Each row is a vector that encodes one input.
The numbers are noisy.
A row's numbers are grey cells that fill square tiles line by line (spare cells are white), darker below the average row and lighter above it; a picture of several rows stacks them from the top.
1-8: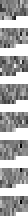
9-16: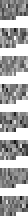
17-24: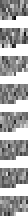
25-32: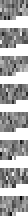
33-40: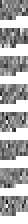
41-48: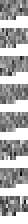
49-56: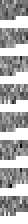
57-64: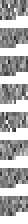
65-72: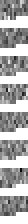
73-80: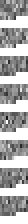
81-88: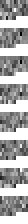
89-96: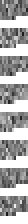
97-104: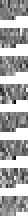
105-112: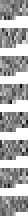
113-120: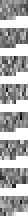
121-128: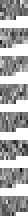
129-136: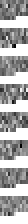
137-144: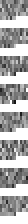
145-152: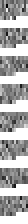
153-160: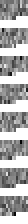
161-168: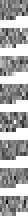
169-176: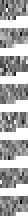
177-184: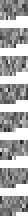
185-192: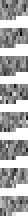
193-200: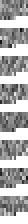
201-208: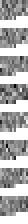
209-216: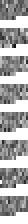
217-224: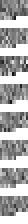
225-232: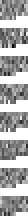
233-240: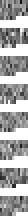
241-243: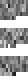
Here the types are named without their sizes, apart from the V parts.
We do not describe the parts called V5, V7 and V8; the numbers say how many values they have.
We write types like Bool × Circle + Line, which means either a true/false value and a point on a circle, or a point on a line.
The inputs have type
(Bool × V5 + Tree) × (Line × V8 + V7).
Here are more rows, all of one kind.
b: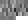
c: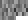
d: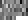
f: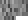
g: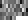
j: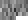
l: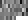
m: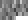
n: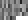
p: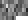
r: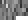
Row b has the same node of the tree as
d, f, j and l.
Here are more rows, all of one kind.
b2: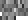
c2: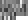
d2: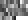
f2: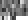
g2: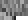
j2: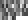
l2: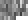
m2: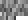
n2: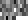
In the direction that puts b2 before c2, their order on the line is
n2, b2, m2, c2, l2, g2, f2, d2, j2.
